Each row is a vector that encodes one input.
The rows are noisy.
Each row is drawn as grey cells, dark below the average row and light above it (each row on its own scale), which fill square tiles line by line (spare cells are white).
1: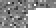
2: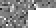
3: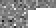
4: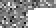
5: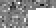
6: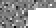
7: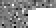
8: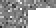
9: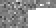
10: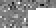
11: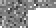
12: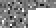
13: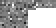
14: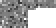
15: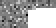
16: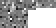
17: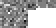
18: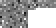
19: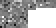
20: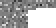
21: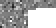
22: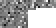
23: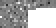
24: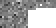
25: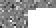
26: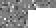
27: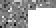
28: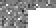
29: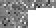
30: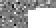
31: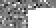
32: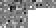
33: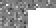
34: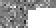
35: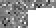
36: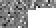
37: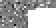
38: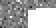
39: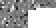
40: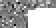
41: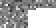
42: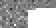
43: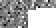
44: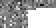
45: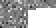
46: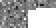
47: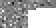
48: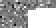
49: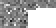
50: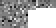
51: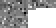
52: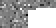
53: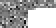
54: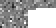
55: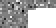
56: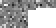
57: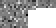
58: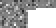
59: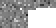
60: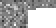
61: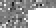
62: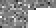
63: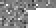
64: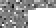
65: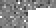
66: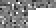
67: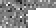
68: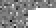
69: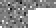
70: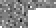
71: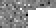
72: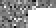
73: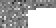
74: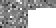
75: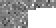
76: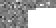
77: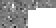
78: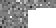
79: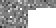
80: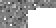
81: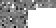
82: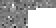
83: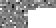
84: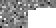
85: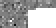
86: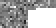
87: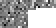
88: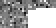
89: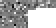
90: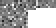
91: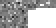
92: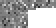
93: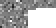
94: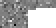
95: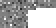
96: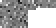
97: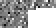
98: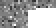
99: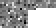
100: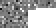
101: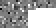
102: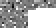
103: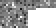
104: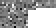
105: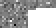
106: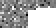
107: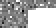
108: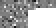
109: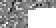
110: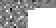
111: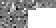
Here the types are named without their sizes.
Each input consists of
a true/false value, together with a list of points on a circle.
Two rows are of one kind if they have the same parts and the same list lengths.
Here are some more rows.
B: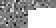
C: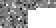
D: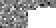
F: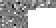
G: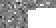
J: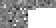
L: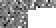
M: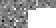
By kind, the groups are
B, C, D, M
F, G
J
L

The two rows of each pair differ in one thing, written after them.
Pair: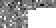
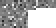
the place on the circle in item 1 of the list
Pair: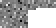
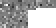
the true/false value
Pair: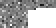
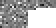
the place on the circle in item 1 of the list
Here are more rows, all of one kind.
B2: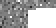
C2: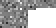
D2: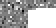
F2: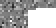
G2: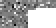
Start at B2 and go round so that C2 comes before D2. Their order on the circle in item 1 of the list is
B2, C2, F2, G2, D2.
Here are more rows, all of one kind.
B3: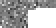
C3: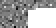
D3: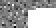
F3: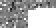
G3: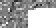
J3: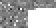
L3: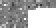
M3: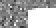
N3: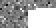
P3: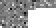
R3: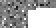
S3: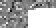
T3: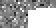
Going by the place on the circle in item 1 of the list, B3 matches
F3, G3, L3 and S3.
